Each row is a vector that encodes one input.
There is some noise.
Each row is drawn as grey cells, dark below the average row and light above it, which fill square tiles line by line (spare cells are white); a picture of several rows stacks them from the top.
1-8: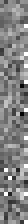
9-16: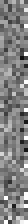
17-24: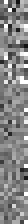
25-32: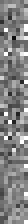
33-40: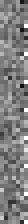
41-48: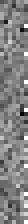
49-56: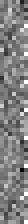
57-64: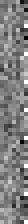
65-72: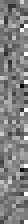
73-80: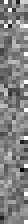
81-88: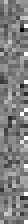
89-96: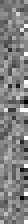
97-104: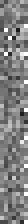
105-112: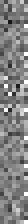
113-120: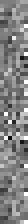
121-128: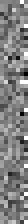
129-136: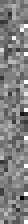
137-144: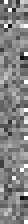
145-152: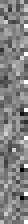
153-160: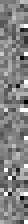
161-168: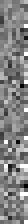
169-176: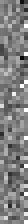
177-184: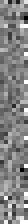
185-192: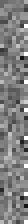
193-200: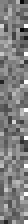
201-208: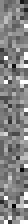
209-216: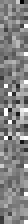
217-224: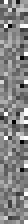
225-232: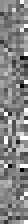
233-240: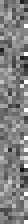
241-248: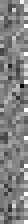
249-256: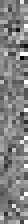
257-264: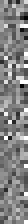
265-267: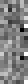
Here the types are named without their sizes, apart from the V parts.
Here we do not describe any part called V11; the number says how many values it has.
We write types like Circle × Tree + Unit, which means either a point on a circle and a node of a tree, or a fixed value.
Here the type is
(Bool × Circle + Unit) × V11 + Line.
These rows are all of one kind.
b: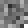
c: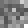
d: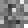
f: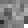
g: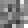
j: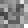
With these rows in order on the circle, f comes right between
d and j.
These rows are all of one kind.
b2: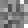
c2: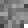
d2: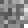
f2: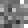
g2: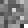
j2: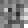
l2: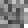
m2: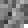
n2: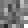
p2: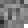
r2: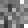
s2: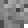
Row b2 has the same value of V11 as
f2, n2 and r2.
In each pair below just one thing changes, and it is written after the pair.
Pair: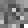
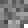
the true/false value
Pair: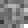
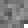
the value of V11
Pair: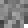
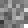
the value of V11
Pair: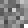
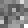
the value of V11
